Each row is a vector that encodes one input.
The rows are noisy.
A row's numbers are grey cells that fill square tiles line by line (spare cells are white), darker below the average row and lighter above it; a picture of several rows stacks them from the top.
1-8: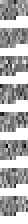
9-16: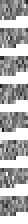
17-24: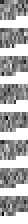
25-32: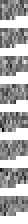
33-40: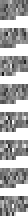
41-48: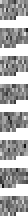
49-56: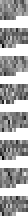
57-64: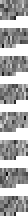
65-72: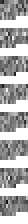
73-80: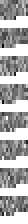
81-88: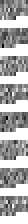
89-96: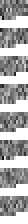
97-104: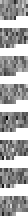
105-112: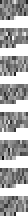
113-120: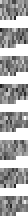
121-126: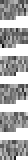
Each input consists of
a point on a 6-point line, together with either a point on a 6-point line, or a point on a 9-point line.
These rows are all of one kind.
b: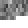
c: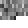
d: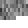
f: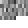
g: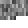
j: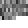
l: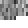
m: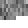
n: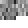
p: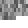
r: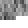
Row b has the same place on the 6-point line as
d, m, p and r.
